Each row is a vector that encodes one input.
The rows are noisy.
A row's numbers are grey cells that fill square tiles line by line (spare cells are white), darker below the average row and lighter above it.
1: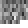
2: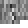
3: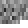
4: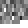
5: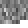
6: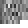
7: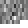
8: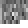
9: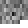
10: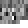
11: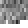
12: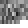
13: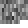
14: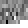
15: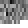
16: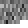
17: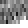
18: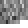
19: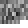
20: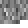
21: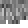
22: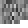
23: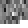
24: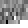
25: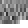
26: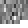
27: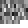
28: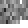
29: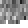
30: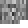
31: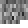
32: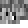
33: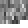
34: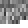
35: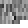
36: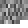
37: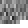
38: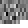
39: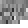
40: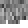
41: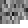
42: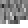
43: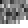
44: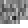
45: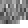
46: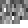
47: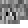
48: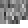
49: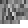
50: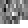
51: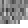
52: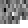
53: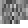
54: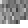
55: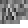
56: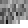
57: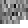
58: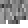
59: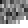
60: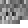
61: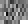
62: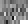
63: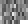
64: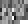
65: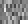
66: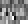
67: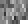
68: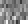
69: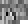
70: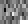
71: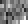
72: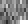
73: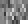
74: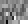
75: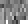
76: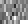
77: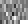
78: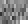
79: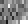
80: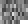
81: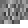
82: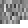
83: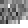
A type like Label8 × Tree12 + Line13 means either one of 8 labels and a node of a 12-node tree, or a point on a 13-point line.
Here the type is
Bool × (Line4 + Line5) × Line5.
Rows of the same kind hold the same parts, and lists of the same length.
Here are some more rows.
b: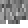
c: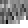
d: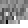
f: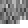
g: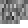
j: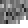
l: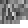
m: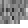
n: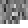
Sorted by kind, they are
b, g, l, n
c, d, f, j, m

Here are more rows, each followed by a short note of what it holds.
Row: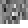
a point on a 4-point line, a point on a 5-point line and a true/false value
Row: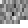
a point on each of two 5-point lines and a true/false value
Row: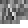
a point on a 4-point line, a point on a 5-point line and a true/false value
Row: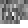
a point on a 4-point line, a point on a 5-point line and a true/false value
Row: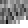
a point on each of two 5-point lines and a true/false value
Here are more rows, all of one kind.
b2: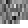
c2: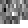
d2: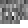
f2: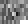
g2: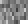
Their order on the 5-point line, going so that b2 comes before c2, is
f2, d2, g2, b2, c2.
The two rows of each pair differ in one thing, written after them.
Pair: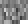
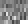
the place on the 4-point line
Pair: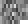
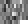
the place on the 5-point line
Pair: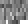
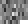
the true/false value
